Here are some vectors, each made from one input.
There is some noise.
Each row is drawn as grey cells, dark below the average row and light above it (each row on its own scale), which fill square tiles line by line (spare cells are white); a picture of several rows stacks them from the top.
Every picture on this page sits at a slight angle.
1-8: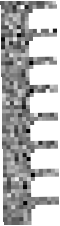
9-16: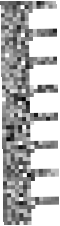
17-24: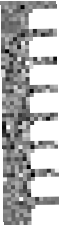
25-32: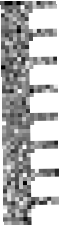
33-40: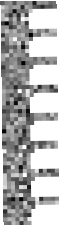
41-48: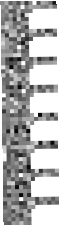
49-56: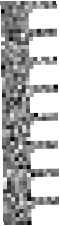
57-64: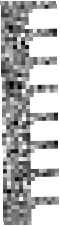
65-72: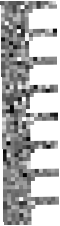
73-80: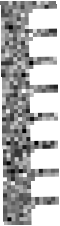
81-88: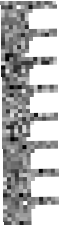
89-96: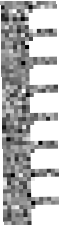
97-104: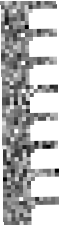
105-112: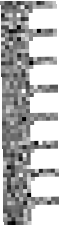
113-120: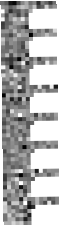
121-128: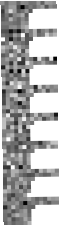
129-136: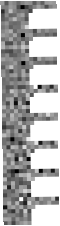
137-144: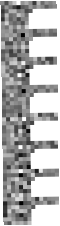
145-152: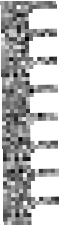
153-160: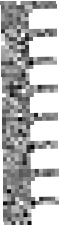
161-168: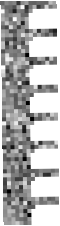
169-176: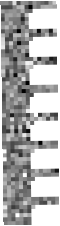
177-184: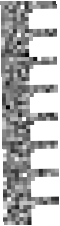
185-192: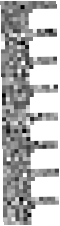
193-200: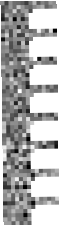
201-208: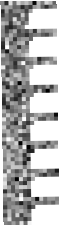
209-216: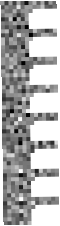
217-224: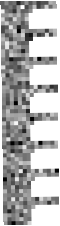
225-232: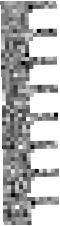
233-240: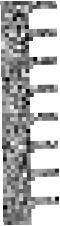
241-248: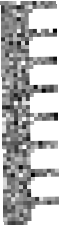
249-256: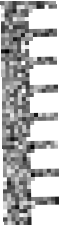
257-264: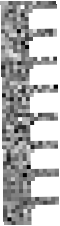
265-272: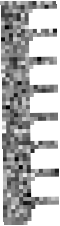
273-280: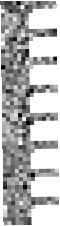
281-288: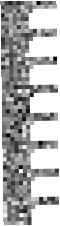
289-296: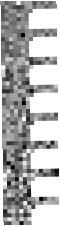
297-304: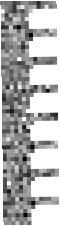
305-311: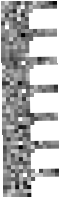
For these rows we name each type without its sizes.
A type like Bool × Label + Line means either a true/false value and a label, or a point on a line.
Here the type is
Label × Label + Tree.
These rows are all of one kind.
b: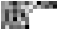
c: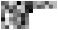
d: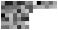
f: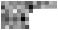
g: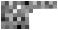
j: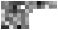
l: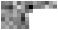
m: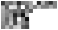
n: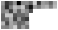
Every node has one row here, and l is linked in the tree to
f and n.
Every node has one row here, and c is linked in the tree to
g and n.
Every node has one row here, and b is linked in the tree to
m.
